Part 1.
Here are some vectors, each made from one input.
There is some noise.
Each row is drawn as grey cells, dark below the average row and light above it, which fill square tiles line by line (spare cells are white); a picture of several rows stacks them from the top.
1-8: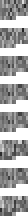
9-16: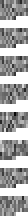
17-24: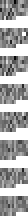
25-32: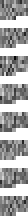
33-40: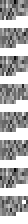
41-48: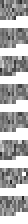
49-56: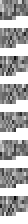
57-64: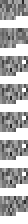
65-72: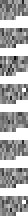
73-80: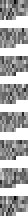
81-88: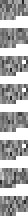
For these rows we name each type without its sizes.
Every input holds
a node of a tree.
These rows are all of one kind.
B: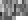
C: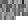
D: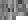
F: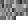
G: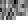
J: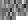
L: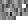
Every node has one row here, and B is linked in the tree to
C.
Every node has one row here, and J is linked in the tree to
D and G.
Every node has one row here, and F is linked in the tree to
D and L.
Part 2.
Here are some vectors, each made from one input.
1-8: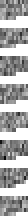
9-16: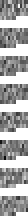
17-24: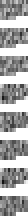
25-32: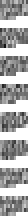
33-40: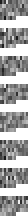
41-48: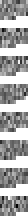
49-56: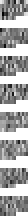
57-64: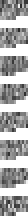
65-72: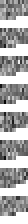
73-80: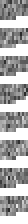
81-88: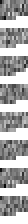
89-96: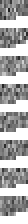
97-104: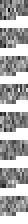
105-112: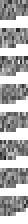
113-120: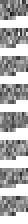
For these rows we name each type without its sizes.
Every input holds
a point on a line.
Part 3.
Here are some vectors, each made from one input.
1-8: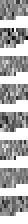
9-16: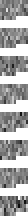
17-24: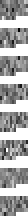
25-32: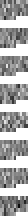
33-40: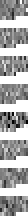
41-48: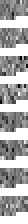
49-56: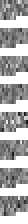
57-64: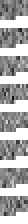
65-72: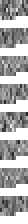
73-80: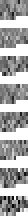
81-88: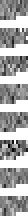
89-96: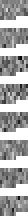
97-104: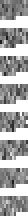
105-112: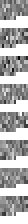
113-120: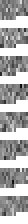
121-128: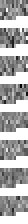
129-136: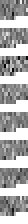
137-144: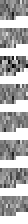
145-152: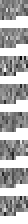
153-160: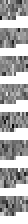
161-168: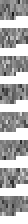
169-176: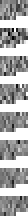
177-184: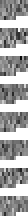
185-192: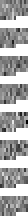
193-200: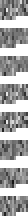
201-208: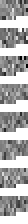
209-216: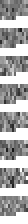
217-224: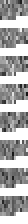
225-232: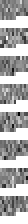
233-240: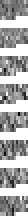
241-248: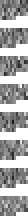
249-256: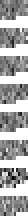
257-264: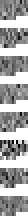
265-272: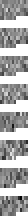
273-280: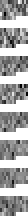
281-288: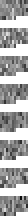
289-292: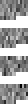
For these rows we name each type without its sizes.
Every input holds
either a point on a circle, or a fixed value.
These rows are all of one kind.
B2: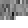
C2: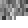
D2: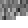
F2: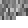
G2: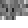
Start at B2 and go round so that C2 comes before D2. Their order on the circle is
B2, F2, C2, D2, G2.
